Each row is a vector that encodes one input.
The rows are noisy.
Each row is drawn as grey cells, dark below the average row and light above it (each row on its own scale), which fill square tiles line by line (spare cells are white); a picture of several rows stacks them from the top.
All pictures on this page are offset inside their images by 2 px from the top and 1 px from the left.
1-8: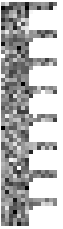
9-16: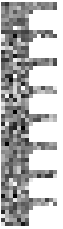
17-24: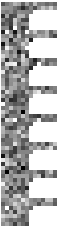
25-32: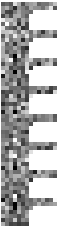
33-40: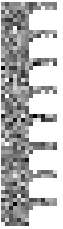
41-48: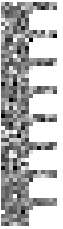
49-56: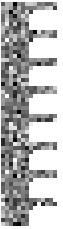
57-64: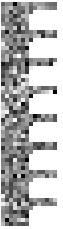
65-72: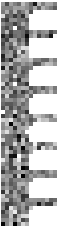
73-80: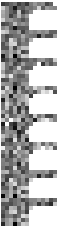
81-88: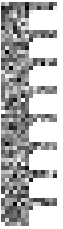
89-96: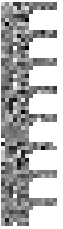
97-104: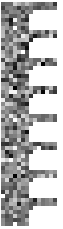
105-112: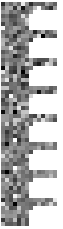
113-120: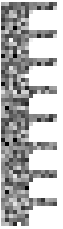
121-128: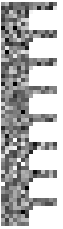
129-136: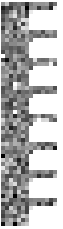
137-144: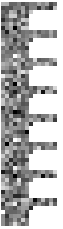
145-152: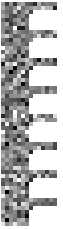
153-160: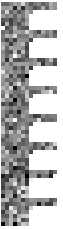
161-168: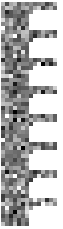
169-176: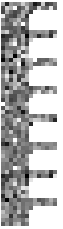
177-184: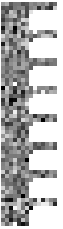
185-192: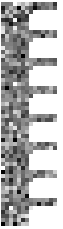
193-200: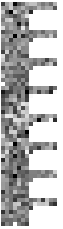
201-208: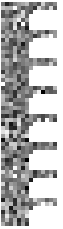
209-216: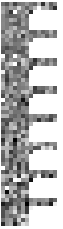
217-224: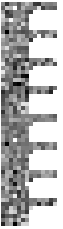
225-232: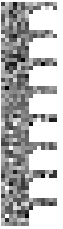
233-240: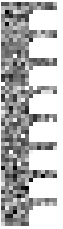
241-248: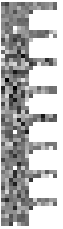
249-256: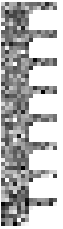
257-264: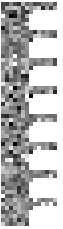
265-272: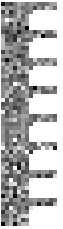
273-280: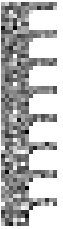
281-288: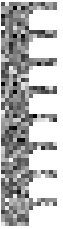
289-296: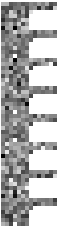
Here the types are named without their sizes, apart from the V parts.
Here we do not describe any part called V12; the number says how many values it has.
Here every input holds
either two labels, a true/false value and a value of V12, or a point on a line.
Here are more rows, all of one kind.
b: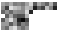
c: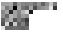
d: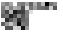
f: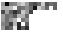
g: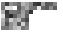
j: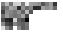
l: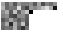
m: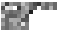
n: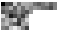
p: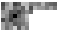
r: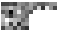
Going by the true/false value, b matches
c, f and r.
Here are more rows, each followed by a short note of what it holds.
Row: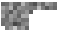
two labels, a true/false value and a value of V12
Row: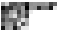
a point on a line
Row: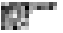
a point on a line
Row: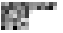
a point on a line
